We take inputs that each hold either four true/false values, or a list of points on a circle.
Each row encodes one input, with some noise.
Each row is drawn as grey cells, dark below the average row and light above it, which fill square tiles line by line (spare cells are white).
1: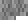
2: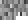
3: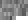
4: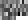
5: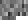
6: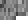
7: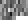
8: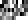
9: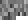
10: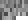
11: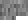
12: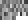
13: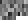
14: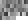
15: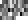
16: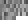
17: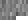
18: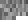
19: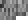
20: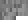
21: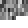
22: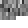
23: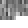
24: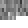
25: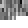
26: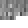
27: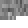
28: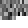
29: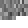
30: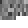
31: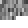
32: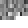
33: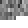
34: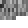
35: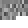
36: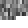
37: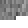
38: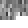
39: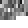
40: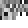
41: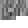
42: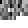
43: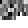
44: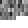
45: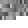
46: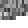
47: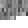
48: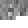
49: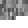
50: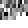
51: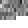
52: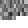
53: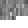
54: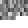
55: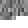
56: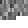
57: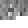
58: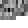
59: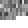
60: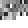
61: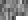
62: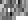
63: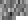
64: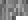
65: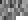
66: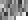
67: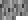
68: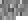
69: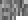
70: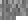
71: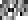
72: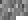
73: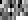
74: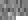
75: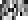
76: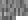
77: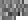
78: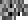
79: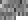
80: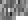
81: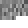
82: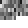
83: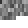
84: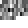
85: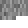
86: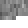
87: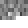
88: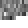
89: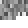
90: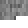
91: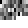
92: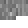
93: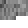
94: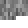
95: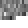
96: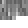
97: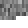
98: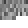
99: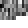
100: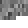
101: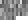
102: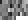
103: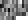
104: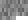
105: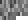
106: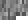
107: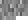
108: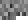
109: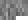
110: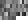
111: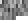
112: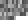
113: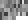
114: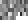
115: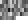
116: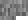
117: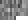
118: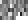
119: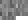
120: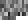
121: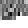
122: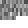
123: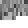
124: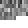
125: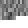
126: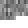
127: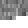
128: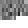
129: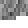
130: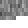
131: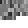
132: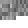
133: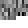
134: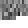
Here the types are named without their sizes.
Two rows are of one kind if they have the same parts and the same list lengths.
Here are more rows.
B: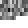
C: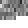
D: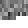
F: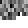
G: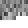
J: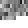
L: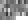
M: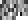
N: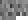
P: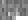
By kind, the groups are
B, L, P
C, J
D, F
G, M, N

